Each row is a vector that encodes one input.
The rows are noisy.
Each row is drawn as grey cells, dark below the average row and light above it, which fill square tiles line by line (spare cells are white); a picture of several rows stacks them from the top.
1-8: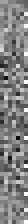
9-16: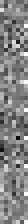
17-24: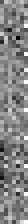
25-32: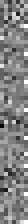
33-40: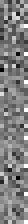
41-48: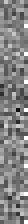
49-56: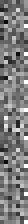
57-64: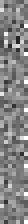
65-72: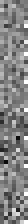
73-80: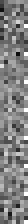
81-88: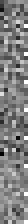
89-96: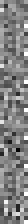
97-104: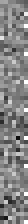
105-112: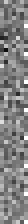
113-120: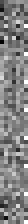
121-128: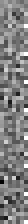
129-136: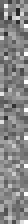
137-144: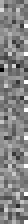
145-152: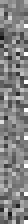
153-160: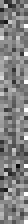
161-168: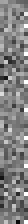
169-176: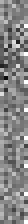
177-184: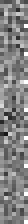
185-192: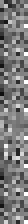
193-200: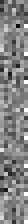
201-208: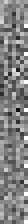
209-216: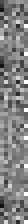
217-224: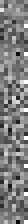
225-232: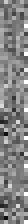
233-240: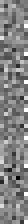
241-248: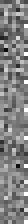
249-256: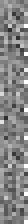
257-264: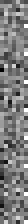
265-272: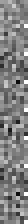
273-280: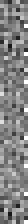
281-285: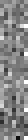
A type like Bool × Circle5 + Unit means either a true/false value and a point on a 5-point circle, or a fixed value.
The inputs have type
Circle11 + Circle15.
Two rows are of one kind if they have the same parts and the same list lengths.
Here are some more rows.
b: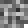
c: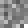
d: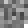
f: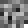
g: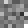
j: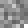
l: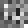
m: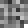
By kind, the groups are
b, f, l, m
c, d, g, j

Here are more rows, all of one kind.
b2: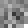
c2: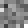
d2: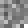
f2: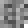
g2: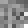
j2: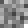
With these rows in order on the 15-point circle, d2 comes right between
b2 and c2.
